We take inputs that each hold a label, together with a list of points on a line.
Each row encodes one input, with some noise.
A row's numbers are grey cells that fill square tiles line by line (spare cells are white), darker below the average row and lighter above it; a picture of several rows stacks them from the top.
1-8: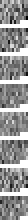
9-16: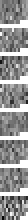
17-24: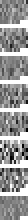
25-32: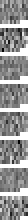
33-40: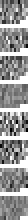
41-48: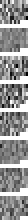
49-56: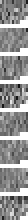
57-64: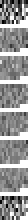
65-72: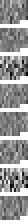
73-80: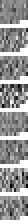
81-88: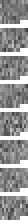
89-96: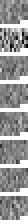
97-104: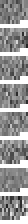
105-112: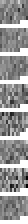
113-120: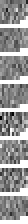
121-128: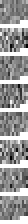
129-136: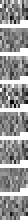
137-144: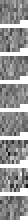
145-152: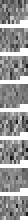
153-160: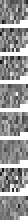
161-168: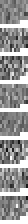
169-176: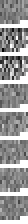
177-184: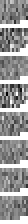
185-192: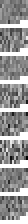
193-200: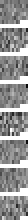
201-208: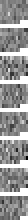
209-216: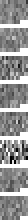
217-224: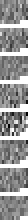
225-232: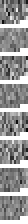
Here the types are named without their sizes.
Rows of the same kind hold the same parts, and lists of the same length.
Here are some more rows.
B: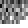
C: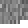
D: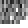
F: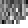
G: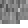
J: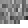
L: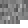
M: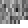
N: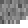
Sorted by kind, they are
B, G
C, F, L, M, N
D, J

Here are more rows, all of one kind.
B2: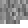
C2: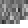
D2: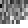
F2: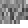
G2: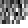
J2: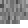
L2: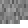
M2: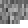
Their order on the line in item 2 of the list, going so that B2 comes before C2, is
B2, J2, C2, D2, M2, F2, L2, G2.
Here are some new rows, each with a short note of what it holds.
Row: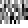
a label, together with a list of two items
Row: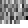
a label, together with the empty list
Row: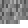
a label, together with a list of one item
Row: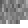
a label, together with the empty list
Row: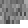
a label, together with a list of two items
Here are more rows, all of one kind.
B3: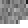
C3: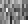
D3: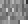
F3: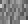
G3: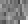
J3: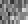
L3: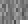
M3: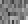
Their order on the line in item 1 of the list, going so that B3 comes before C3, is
B3, M3, J3, L3, F3, C3, G3, D3.
